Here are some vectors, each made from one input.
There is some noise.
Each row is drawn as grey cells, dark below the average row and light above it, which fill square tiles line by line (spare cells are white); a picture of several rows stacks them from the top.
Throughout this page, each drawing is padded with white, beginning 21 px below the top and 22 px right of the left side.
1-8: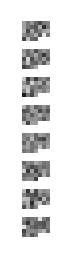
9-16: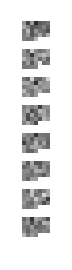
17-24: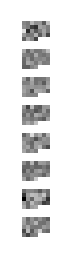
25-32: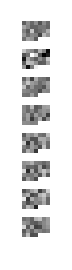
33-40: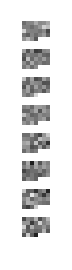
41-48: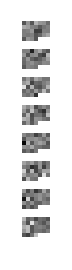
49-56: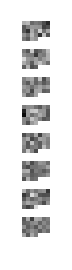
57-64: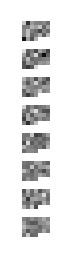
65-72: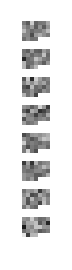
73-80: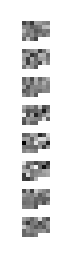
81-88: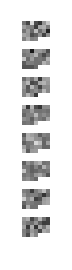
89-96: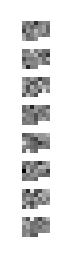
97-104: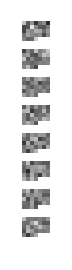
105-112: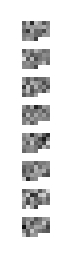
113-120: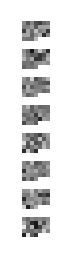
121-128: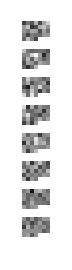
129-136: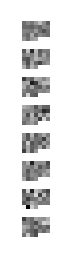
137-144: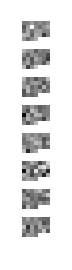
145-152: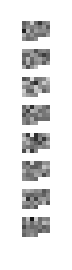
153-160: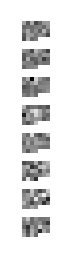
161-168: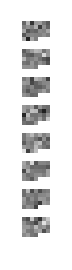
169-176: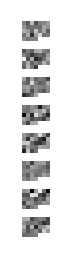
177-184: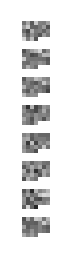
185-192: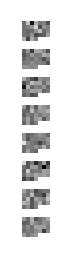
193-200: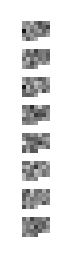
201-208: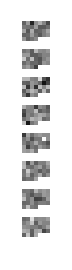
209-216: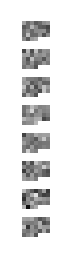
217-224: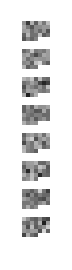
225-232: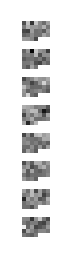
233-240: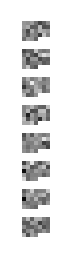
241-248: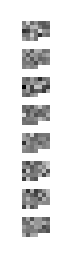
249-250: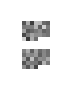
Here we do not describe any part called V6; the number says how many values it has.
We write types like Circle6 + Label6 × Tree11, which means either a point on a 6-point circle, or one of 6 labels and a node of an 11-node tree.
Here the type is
(Bool × Bool × Bool + Label9) × (Line7 + V6).
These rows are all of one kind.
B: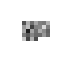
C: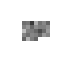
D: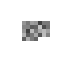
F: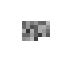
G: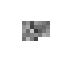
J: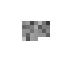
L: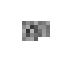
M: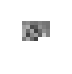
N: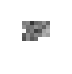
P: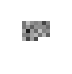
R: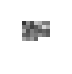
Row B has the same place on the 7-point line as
F, L and M.
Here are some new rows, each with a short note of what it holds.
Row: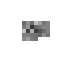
a point on a 7-point line and three true/false values
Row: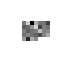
one of 9 labels and a point on a 7-point line
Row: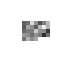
one of 9 labels and a value of V6
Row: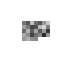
three true/false values and a value of V6
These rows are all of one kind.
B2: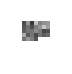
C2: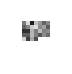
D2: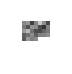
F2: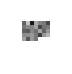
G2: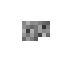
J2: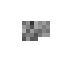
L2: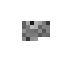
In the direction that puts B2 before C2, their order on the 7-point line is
D2, B2, L2, J2, F2, C2, G2.
